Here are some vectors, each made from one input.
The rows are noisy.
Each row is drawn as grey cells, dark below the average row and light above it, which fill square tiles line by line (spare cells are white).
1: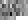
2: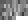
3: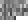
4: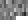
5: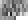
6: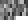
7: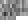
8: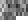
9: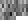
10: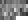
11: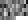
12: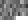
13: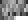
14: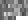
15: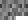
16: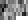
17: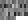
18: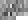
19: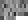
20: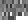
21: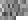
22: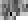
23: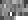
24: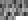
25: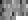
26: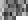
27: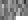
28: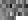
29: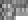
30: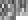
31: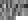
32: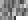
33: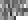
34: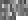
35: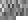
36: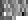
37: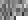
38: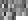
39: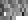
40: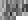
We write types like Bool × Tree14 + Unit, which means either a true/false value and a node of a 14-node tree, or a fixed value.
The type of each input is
(Bool × Bool × Bool + Unit) × Line3 × Line4.
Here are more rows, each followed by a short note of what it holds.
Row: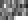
a point on a 3-point line, a point on a 4-point line and three true/false values
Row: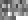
a point on a 3-point line, a point on a 4-point line and three true/false values
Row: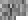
a point on a 3-point line and a point on a 4-point line
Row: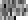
a point on a 3-point line and a point on a 4-point line
